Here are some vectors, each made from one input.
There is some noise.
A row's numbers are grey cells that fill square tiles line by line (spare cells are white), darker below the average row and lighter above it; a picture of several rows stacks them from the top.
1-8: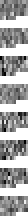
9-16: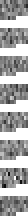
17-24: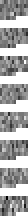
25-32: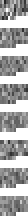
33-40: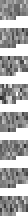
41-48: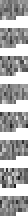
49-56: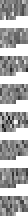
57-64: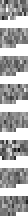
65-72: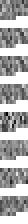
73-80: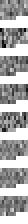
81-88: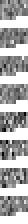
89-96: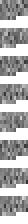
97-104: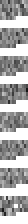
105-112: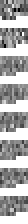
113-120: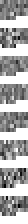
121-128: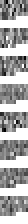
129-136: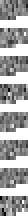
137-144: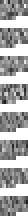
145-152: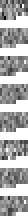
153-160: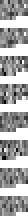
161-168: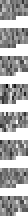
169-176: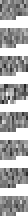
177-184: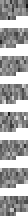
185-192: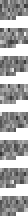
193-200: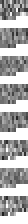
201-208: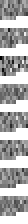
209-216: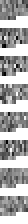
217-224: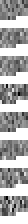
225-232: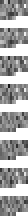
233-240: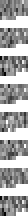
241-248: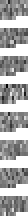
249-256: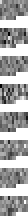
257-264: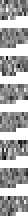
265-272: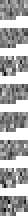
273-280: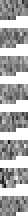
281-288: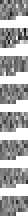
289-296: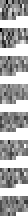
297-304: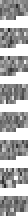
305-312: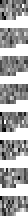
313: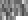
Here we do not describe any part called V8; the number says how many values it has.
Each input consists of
either two values of V8, or a list of up to three points on a 10-point line.
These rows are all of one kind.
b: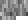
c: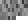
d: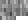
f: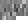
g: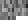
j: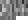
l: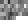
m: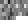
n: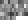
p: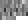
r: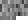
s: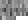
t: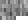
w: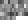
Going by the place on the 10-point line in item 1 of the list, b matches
d, p, s and t.
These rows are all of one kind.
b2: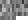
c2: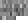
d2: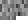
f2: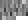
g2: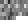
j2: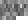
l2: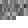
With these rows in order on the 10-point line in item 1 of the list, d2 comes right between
b2 and l2.
